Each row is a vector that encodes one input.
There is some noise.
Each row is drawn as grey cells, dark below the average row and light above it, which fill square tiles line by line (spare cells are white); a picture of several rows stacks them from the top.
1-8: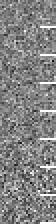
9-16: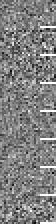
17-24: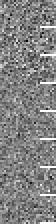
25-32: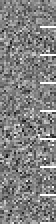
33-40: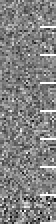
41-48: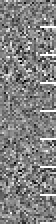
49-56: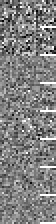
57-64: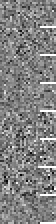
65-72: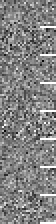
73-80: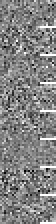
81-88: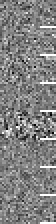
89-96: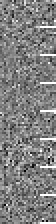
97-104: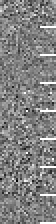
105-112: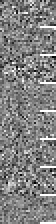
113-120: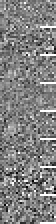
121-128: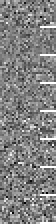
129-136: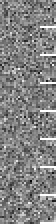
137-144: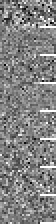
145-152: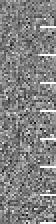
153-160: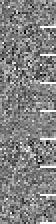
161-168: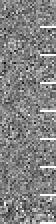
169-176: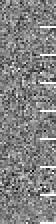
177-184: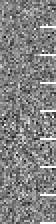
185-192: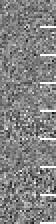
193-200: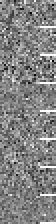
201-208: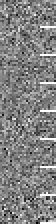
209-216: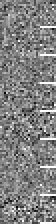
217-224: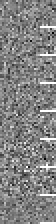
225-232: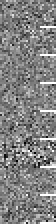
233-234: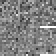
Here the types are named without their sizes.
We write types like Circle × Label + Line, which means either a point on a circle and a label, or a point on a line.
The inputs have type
((Bool × Bool × Bool + Unit) × Tree + Circle) × Tree.
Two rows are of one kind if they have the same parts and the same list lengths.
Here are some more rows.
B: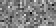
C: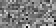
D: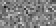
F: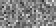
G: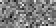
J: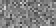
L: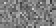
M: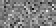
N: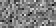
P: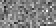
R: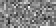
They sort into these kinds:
B, N, R
C, G, J, L
D, F, M, P

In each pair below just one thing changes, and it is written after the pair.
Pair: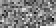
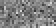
the node of one of the two trees
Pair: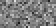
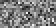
the node of one of the two trees
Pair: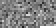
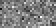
one of the three true/false values
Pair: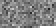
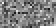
one of the three true/false values
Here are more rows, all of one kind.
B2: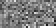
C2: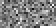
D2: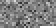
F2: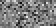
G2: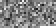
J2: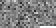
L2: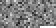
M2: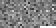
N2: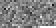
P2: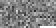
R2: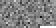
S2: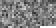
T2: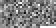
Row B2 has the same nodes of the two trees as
D2, F2, J2 and P2.
